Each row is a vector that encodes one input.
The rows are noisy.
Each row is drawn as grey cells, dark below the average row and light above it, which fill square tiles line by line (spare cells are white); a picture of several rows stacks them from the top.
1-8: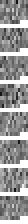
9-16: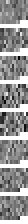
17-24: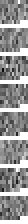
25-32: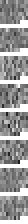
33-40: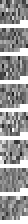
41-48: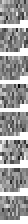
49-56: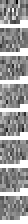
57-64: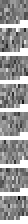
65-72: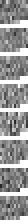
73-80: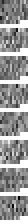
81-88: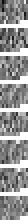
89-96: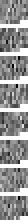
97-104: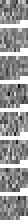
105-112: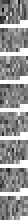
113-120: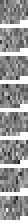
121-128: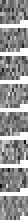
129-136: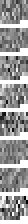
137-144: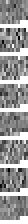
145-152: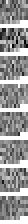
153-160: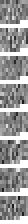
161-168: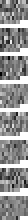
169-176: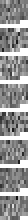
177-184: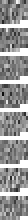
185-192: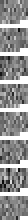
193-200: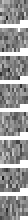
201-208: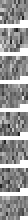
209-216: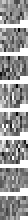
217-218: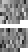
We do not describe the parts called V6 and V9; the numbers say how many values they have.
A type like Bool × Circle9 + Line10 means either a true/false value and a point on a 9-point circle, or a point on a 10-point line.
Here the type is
Bool × V9 + Line5 × (Tree7 + V6).
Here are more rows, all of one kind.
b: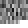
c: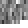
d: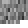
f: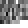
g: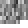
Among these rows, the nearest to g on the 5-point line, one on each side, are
d and f.
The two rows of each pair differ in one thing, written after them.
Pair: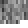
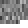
the value of V9
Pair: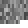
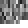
the true/false value
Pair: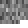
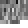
the true/false value
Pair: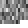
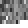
the true/false value
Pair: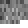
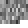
the value of V9
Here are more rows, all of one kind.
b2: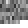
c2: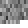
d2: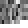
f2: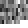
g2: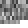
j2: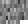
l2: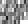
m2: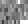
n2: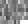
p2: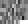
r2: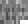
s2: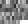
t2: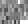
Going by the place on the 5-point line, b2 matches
g2 and s2.
